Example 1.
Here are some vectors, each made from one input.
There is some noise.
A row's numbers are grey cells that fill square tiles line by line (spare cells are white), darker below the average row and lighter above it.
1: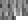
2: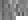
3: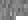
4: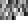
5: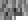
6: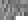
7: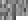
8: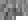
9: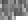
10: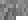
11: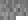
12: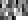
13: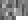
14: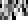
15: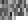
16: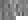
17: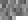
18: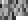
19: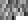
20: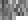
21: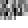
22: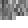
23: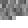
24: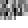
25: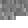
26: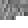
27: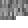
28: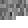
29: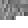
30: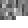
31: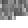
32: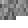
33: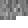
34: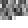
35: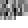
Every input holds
a node of a 7-node tree.
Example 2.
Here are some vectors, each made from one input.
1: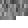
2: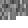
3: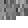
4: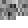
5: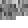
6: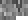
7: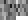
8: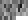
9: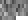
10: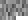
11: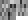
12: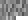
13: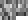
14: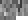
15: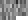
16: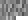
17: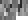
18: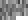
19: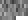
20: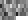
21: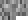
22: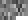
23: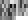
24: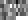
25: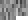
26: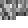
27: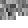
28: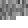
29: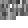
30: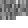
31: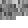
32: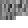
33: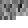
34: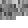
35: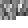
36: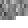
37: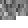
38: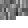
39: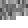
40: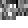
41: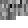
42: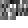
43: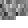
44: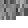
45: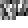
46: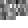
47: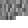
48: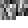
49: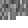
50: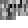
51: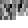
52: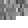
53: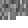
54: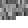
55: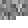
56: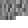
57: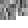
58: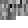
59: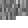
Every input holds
four true/false values.
